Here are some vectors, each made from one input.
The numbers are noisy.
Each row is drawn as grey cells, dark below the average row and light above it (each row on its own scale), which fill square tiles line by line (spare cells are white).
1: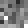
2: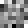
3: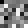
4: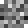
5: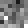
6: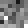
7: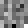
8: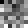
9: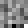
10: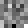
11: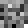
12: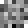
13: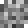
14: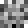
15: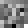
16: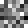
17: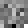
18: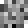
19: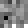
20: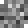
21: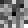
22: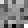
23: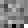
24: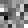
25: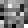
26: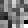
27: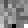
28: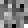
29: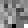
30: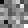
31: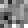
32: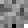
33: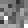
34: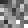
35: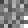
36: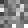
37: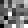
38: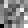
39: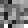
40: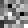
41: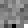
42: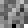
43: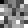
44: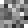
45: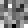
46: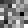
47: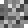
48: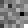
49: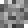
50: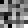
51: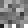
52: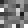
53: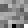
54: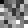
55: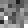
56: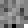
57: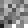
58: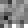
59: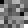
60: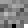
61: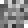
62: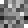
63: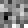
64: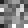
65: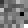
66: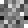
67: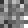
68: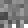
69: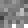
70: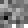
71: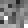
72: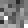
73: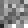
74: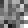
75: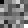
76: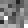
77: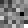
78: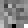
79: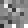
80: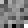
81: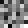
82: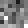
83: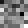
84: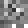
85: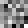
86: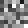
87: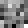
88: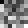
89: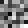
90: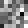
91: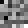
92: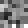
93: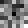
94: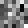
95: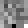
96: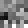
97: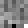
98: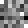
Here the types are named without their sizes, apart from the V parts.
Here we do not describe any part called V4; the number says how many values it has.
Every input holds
a list of items, each a label and a value of V4.
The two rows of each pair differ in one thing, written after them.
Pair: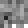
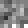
the value of V4 in item 2 of the list
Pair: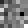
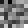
the value of V4 in item 1 of the list
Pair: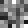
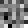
the value of V4 in item 1 of the list
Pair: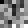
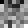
the value of V4 in item 1 of the list
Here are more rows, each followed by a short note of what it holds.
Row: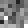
the empty list
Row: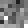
the empty list
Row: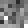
the empty list
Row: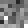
the empty list
